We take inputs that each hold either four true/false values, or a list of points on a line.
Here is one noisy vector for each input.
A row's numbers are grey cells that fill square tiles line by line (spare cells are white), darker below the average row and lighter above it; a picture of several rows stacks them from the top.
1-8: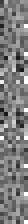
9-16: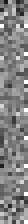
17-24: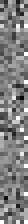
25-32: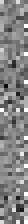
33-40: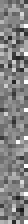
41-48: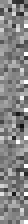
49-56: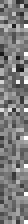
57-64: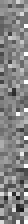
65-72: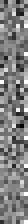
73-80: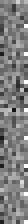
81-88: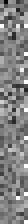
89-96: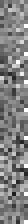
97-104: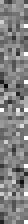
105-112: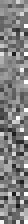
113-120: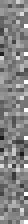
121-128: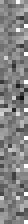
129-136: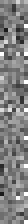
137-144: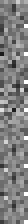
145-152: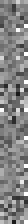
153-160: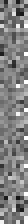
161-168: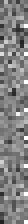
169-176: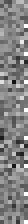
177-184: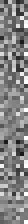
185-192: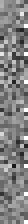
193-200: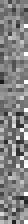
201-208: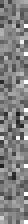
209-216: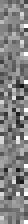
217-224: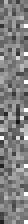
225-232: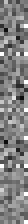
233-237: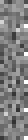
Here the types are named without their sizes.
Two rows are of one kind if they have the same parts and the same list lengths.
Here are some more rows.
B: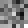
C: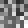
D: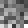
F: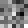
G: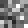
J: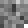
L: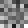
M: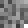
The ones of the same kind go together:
B, D, F, L
C
G
J, M

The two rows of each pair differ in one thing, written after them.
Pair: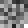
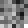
the place on the line in item 1 of the list
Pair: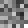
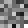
the place on the line in item 2 of the list
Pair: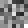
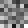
the place on the line in item 1 of the list
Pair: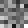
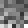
the place on the line in item 1 of the list
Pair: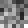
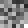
the place on the line in item 1 of the list
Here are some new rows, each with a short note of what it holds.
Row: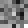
a list of two items
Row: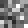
the empty list
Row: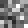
the empty list
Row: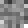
four true/false values
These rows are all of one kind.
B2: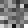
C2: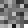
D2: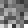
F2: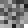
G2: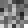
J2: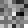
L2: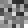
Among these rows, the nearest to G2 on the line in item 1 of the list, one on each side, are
D2 and J2.
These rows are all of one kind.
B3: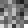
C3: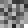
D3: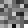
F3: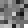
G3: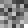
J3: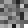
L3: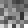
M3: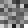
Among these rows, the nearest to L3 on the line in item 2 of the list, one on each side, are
G3 and J3.
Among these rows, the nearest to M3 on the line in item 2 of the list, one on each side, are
C3 and D3.
